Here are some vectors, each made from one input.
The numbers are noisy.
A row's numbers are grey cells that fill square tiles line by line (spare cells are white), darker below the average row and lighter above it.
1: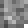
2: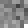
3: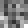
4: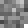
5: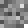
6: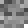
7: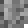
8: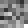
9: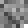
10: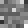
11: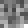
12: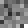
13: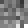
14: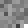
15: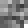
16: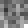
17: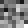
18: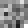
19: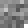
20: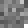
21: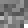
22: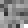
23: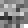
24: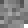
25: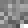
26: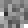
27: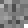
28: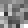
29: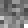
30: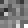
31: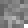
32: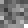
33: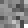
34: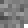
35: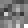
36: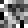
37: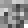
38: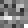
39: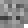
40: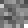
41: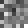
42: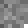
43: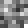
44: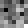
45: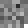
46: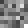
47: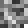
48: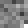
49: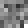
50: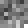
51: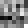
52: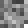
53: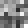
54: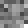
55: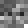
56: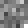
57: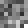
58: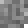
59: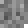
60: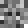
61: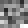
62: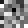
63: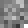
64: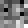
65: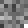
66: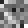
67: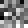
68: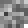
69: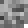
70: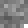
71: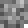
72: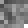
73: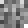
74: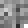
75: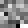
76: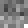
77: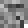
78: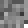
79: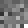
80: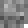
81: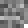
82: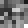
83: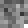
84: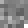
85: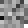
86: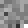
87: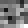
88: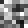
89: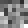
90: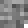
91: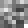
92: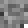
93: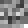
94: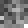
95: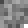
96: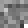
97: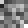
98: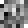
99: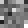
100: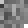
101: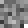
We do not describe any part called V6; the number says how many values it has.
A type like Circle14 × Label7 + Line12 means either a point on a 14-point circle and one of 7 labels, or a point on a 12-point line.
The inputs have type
(Label5 + Line5) × V6.
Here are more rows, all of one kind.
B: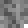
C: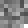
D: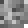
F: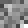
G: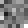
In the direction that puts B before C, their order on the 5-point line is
B, F, C, D, G.
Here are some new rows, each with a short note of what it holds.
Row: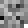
one of 5 labels and a value of V6
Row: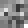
a point on a 5-point line and a value of V6
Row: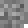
a point on a 5-point line and a value of V6
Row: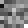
a point on a 5-point line and a value of V6
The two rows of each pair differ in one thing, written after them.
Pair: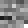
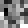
the label
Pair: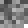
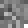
the value of V6
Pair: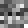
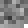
the value of V6
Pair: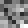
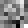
the label
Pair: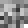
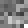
the label
